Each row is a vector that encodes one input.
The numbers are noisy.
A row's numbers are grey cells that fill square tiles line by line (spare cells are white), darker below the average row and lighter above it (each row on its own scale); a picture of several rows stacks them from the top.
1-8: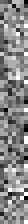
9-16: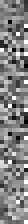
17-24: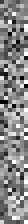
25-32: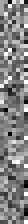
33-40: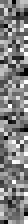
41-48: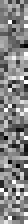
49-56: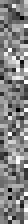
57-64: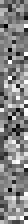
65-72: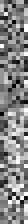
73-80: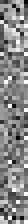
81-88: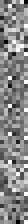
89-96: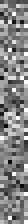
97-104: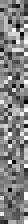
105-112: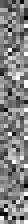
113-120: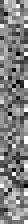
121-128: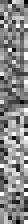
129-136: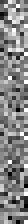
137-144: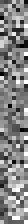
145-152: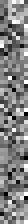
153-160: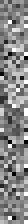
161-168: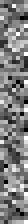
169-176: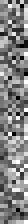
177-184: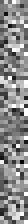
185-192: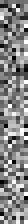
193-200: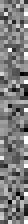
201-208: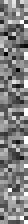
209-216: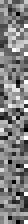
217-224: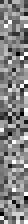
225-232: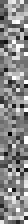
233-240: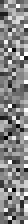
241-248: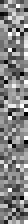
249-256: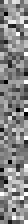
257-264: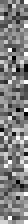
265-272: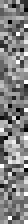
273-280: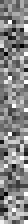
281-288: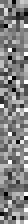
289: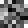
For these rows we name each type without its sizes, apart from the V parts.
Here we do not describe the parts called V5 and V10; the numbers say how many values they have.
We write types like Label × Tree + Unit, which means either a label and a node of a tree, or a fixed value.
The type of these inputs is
List(Line) + V5 × V10.
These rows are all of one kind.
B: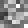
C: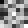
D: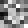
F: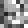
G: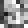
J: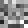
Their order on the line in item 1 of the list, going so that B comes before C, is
D, B, F, G, J, C.
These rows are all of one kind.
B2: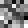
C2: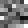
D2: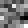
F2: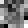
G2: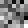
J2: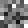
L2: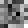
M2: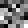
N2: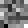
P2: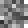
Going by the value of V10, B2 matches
G2 and P2.
